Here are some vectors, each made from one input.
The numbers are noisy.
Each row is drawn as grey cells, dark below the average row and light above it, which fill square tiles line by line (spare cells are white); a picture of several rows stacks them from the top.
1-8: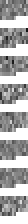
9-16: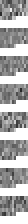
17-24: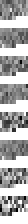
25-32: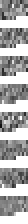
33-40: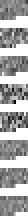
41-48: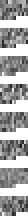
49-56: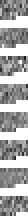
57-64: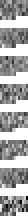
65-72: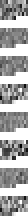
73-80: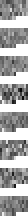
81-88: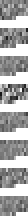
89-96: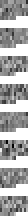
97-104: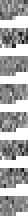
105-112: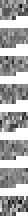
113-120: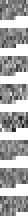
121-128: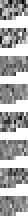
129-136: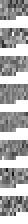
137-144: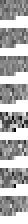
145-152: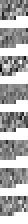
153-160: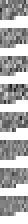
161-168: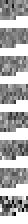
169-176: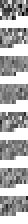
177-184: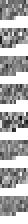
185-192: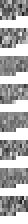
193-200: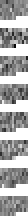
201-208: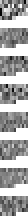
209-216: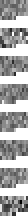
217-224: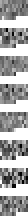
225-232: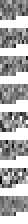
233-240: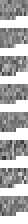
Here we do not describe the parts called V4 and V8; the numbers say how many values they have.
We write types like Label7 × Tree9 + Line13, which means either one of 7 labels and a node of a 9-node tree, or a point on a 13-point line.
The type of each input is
(Label5 × Tree10 + Unit) × V4 × V8 + Line5.
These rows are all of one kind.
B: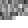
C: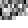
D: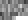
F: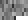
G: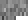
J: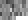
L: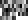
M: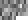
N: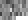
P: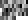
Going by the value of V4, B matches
C, J and P.
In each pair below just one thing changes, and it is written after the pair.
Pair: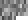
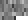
the value of V4
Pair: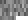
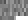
the label
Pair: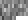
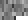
the value of V8
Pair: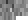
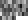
the value of V8
